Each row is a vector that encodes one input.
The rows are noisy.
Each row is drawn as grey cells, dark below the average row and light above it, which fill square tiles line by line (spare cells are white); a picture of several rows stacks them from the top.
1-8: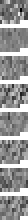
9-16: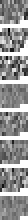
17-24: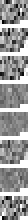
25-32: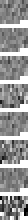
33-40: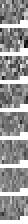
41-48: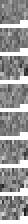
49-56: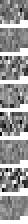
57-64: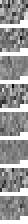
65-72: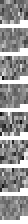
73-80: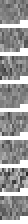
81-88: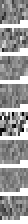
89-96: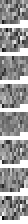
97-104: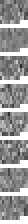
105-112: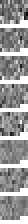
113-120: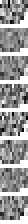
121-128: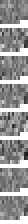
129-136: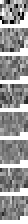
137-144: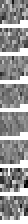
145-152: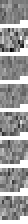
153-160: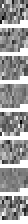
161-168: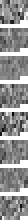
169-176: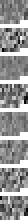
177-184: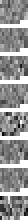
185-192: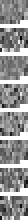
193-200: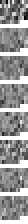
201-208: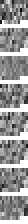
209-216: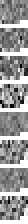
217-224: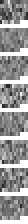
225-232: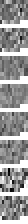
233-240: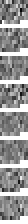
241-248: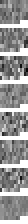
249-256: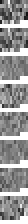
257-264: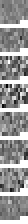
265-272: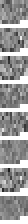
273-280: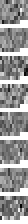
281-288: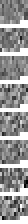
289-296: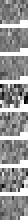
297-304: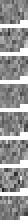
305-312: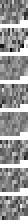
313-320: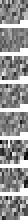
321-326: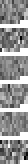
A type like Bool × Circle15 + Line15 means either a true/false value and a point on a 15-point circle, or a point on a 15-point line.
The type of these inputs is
(Label5 + Line7) × Line7 + Label8 × Label11.
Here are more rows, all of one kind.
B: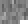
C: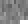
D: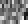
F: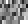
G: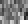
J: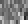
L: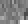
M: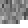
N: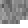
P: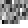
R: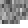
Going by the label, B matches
C, D and G.
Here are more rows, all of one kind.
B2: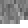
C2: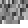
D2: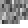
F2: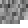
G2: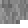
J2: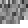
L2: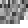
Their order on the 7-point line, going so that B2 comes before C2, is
J2, L2, B2, D2, F2, G2, C2.
